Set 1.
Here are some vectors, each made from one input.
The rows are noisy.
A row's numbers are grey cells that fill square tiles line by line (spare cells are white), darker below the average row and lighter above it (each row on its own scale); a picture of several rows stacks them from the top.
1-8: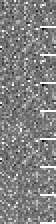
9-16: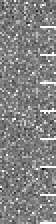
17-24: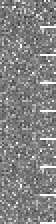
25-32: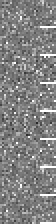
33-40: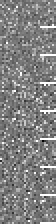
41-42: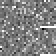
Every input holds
one of 7 labels.
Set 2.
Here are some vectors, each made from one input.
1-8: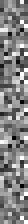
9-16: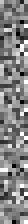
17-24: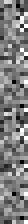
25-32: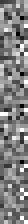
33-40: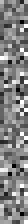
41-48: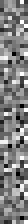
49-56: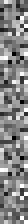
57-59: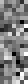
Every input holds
a point on a 6-point line.
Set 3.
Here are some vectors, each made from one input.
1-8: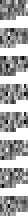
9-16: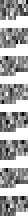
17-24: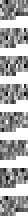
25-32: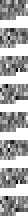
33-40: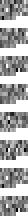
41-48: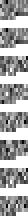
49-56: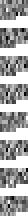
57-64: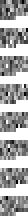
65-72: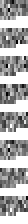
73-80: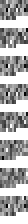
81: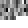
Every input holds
a point on a 9-point line.
